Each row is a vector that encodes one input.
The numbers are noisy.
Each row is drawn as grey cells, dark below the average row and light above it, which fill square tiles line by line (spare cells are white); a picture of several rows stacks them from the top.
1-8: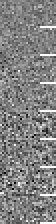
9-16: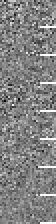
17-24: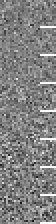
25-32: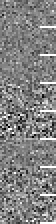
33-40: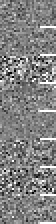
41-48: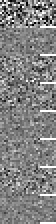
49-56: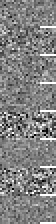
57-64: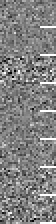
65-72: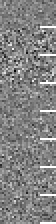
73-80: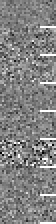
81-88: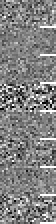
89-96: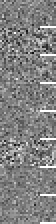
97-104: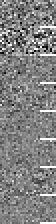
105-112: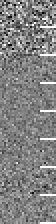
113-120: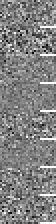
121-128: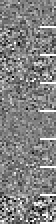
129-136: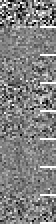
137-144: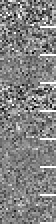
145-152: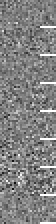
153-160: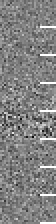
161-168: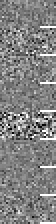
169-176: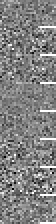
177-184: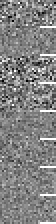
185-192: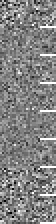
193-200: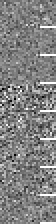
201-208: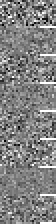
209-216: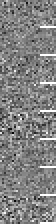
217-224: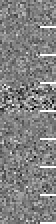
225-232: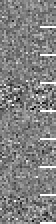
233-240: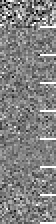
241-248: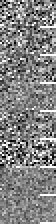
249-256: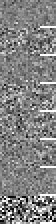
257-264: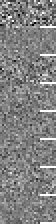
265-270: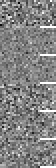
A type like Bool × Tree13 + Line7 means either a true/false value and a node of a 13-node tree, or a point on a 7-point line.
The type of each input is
((Bool × Bool × Bool × Bool + Unit) × Line7 + Circle5 × Label4) × Label7.
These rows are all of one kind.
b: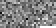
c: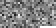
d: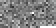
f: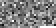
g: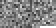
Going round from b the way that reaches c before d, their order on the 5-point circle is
b, g, f, c, d.
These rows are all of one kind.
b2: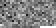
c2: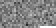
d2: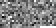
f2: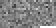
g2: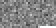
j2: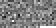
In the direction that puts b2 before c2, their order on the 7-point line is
d2, j2, f2, b2, c2, g2.
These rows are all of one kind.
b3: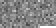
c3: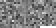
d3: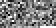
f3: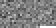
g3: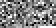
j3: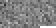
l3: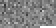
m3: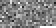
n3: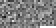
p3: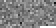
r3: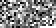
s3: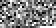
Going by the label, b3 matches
g3 and r3.
